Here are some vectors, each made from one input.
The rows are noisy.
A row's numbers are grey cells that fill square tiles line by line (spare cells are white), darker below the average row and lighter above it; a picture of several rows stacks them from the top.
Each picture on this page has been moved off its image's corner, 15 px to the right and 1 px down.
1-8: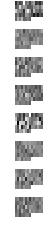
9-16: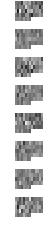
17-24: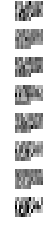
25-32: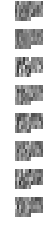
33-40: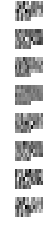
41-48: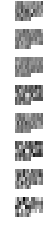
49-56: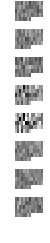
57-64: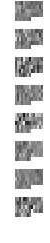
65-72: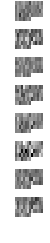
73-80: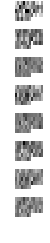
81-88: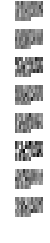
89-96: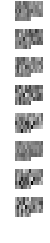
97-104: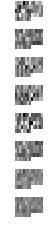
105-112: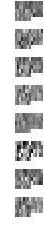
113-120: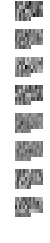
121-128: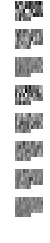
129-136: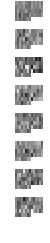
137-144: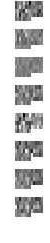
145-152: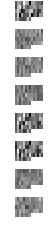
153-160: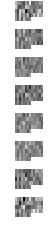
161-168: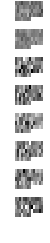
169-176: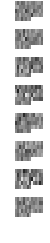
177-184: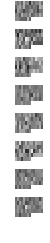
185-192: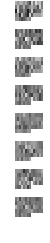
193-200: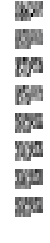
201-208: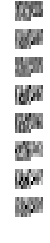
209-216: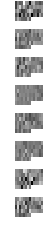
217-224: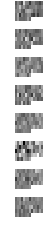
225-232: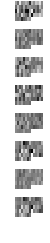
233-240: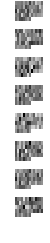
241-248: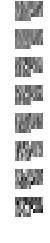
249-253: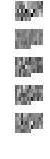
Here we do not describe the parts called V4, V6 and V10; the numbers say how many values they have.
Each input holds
a point on a 9-point line, a node of a 9-node tree, a value of V4 and a value of V10, together with either three true/false values, or a value of V6.
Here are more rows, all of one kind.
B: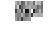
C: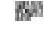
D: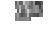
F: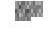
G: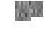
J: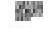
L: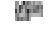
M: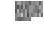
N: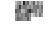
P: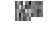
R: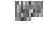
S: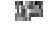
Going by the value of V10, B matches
D, G, J and P.
